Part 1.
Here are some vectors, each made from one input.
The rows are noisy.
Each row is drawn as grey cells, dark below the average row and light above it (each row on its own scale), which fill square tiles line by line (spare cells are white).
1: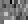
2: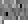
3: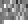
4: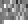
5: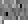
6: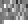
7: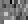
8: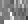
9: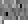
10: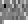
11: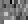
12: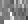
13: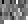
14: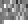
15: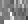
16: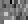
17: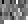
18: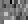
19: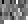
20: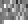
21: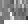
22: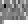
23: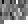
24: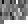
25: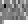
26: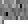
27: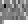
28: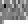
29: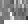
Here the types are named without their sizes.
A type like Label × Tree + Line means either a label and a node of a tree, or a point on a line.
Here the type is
Label.
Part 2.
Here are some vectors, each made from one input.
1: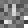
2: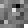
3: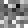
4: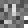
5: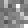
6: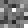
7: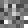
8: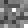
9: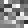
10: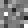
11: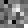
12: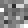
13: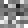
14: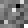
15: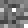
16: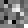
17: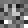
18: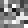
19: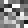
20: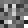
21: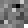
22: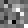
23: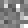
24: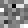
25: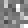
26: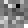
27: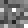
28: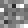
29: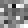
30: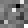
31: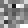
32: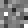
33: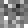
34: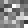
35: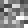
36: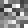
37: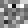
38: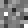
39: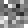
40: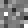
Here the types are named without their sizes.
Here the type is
Bool × Bool × Bool + Unit.
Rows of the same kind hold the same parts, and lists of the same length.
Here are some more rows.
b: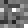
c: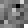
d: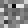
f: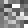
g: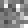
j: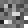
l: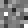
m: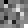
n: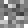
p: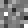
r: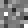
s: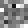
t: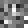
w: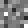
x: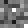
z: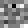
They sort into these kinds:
b, c, d, f, g, j, m, n, s, t, x, z
l, p, r, w

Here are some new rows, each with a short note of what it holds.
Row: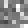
three true/false values
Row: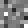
a fixed value
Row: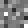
a fixed value
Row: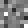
a fixed value
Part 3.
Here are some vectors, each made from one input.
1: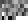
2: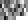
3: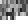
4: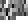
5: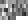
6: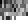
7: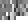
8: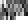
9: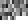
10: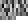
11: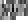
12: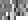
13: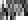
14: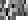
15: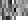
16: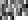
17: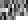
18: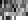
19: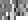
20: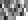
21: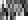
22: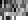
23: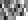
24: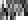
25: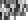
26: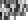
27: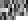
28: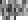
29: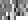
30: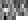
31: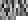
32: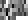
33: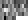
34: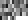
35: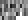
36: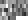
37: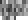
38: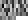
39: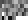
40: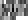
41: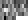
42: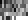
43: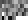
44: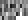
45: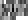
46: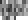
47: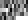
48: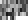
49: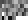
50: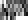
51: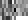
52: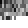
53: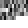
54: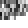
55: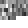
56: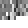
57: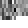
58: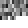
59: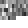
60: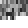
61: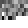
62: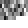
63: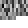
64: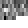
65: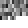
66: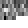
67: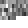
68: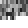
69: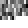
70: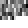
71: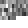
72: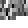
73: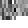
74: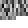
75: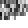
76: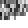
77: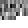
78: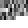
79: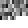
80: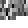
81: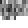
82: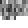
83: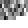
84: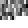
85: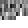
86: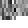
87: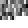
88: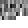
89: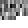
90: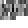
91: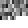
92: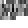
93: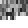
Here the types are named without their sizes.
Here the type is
Circle.
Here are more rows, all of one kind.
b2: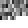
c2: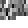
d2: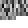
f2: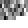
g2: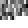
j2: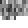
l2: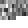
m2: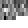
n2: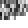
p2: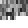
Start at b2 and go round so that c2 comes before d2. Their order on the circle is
b2, m2, f2, n2, j2, l2, c2, d2, p2, g2.
